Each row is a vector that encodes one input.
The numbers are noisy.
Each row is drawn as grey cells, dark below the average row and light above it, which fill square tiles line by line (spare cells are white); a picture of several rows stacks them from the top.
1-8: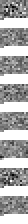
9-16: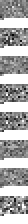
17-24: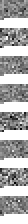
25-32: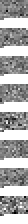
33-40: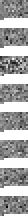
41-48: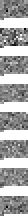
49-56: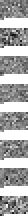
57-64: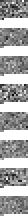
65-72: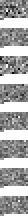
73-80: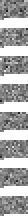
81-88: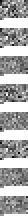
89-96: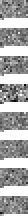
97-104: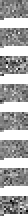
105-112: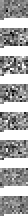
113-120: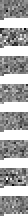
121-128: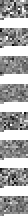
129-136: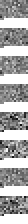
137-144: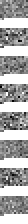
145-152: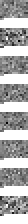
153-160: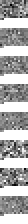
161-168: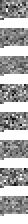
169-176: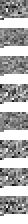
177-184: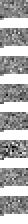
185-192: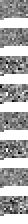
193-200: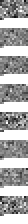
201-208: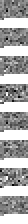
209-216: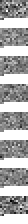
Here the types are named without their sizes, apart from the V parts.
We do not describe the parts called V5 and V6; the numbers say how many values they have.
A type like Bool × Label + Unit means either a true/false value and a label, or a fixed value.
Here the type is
(Bool × Bool × Bool × V6 + Label) × V5 + List(Line).
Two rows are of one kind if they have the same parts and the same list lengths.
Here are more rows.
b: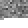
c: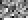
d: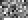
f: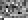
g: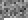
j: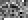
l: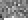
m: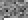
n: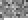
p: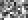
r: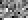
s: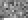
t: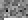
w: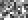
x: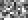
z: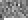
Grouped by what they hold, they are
b, l, n, s, z
c, d, r
f, j
g, m, t
p, w, x

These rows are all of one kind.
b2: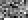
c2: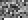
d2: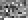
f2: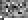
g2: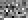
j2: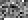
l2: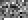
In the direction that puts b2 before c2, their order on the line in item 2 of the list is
g2, d2, b2, j2, f2, l2, c2.
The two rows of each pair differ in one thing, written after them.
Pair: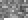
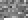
the value of V6
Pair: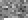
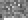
the value of V5
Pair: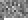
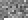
the value of V5
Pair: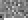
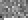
one of the three true/false values
